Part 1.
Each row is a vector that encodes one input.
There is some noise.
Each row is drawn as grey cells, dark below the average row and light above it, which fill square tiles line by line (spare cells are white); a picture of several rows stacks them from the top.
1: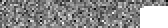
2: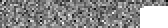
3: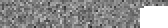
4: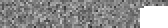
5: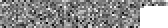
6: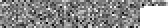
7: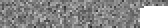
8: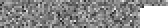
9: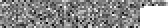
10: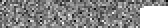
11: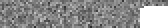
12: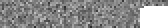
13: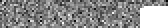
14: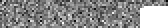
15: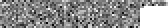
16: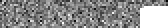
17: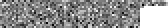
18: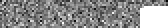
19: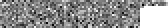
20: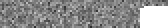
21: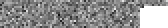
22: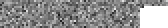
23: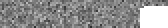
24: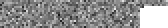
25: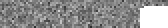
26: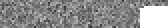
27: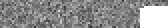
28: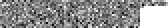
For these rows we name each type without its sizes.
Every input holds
a point on a line.
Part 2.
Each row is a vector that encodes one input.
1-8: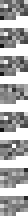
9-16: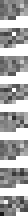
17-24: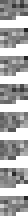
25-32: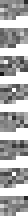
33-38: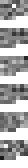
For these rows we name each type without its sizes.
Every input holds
a point on a line.
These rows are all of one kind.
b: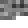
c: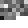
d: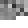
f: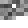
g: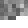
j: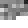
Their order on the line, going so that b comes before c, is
f, j, g, d, b, c.
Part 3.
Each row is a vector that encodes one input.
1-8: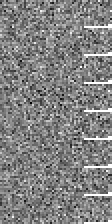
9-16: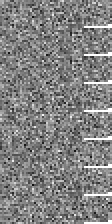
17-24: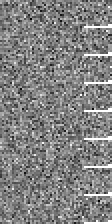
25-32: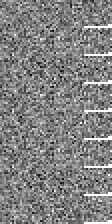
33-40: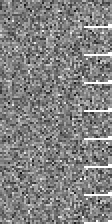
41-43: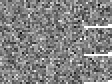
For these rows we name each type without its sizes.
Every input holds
a point on a circle.
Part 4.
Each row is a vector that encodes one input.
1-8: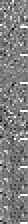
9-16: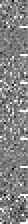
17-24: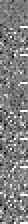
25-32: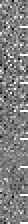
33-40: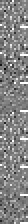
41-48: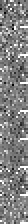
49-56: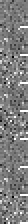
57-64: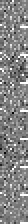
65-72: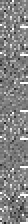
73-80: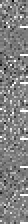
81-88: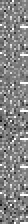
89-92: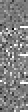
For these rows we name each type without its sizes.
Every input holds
a node of a tree.
